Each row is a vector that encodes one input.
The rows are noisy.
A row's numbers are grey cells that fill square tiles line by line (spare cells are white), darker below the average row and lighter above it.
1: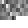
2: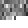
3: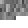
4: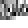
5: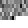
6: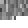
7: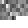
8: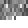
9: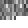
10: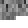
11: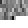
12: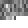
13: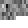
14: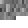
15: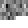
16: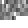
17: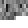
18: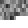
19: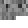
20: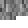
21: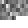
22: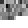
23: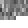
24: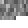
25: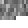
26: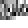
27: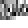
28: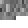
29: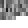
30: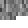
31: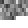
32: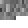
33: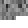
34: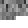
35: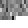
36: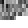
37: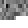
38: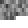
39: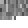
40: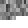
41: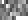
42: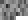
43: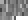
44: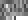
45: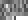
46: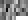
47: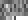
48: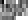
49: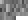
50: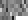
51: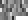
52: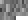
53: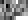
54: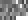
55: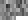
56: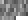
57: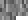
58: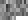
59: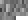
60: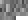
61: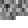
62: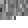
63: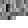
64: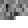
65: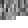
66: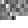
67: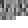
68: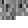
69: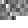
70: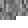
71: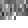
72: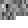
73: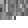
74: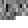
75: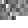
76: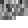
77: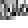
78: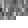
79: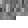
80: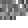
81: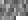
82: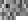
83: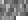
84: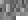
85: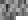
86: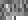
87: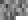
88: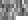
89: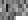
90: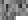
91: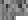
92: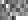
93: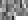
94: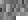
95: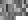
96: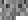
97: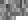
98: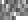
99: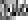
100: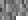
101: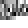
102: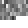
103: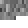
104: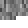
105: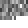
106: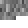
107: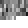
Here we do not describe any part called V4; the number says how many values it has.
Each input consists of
a list of up to two items, each one of 5 labels and a value of V4.
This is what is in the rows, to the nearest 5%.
All of them are lists of up to two items, each one of 5 labels and a value of V4: about 5% are empty, 50% hold one and 45% two.
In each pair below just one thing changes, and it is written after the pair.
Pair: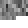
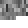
the label in item 2 of the list
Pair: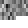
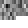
the label in item 2 of the list
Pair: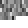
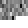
the label in item 1 of the list
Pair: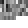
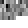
the label in item 1 of the list
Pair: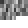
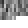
the label in item 1 of the list
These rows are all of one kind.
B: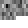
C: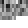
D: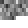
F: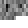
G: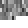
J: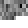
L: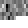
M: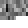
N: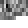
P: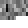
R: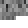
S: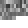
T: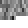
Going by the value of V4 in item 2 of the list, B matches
G, R and T.
